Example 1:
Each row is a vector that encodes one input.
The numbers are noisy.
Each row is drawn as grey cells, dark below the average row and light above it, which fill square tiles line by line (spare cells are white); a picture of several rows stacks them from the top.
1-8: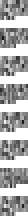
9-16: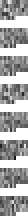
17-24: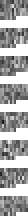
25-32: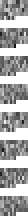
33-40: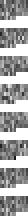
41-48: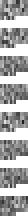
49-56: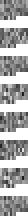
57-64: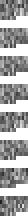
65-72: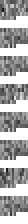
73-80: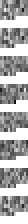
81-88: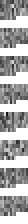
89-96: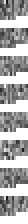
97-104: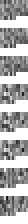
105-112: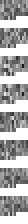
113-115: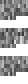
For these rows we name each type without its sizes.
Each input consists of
either a point on a circle, or a label, or a point on a line.
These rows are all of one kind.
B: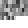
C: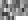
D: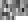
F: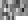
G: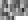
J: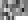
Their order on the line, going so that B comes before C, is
B, J, F, D, C, G.
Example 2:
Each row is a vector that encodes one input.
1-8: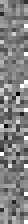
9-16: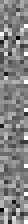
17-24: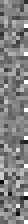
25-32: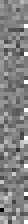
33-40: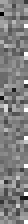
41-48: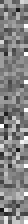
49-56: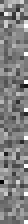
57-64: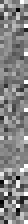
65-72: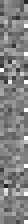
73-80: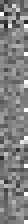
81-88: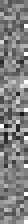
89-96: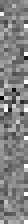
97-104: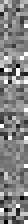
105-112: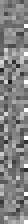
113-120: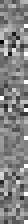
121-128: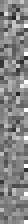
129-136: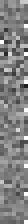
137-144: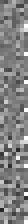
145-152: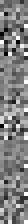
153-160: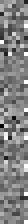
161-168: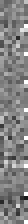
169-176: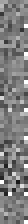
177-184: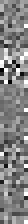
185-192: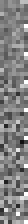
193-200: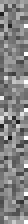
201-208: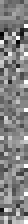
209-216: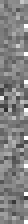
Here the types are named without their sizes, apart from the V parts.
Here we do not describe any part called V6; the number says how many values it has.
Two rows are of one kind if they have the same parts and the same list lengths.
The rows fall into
2 kinds.
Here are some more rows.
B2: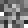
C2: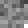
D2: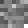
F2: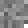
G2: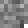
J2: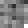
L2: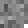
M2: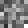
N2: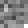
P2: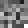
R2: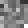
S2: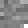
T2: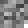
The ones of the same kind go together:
B2, D2, F2, G2, L2, M2, P2, S2
C2, J2, N2, R2, T2

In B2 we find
a point on a line and a true/false value.
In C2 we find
a true/false value and a value of V6.
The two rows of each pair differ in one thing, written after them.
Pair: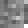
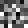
the place on the line
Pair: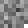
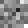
the true/false value
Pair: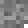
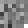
the place on the line
